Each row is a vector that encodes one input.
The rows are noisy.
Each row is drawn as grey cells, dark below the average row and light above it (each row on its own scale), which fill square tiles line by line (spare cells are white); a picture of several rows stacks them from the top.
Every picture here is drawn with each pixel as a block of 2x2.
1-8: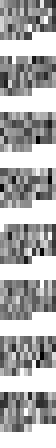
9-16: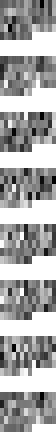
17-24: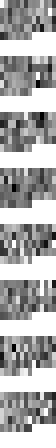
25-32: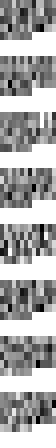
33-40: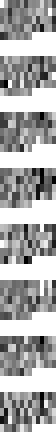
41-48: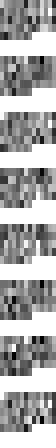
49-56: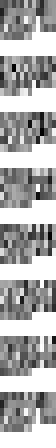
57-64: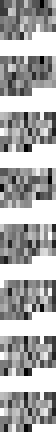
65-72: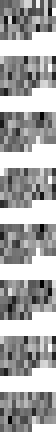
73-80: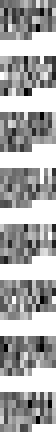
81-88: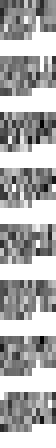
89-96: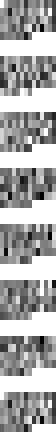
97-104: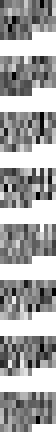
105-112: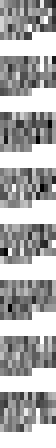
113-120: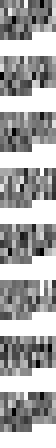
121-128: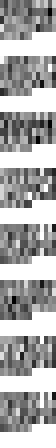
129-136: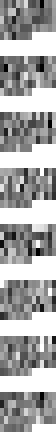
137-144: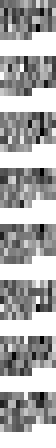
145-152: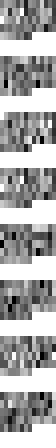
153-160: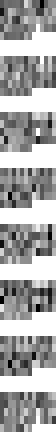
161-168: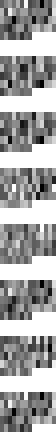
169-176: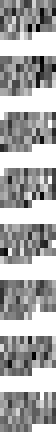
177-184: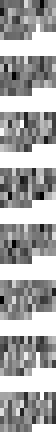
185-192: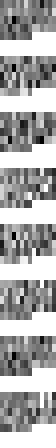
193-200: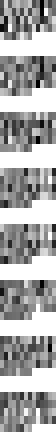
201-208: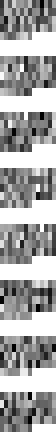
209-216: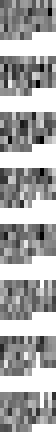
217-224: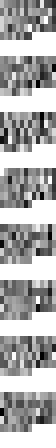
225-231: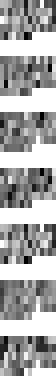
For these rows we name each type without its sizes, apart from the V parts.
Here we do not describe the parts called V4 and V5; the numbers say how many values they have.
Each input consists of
either a point on a circle, or a fixed value, or three true/false values, a value of V4 and a value of V5.
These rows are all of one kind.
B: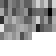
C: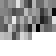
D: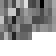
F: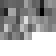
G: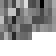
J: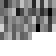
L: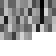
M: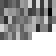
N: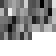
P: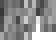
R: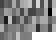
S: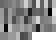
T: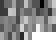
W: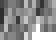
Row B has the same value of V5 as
N, S and T.
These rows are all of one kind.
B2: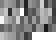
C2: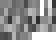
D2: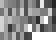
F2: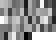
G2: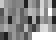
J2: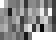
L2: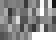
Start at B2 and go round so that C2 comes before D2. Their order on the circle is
B2, L2, C2, G2, J2, D2, F2.
